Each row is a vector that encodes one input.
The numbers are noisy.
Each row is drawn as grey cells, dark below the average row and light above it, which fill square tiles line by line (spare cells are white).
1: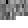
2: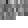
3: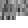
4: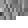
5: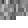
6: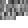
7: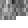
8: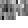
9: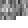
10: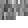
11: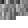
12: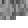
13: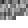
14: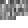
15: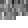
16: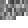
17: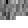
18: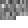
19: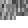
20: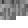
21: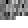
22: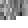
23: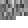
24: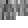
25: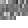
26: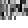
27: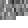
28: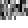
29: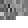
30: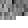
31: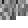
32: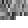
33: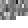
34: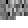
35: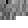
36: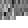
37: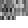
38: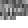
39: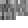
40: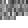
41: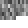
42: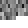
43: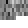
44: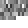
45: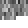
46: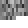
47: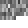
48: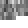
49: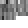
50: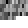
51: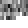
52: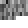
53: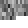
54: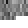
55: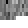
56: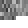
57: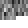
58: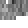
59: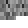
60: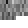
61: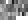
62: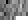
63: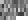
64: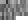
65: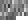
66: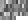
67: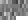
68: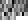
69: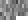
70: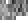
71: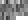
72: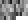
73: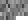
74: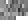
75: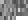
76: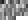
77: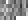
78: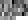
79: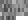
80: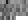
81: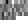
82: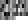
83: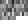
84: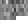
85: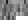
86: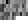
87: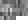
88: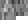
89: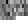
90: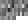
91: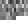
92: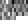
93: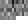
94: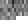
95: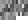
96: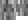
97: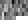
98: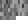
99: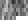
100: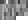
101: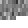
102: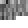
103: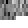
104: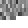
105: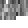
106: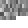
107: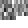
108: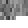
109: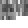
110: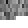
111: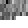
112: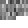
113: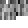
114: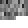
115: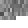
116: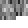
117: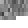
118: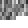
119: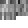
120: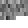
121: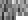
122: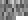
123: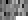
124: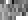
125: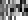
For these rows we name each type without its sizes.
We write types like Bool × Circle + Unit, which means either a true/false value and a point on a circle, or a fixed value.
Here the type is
List(Line).
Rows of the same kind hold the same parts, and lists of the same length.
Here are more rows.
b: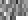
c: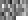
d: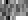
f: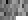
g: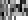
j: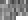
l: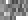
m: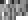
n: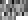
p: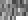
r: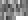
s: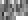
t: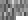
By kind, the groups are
b, c, j, l, m, n, p
d, f, r, s, t
g

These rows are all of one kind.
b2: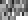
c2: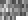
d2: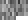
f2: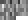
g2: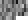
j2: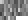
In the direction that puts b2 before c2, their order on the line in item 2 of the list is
j2, f2, g2, d2, b2, c2.
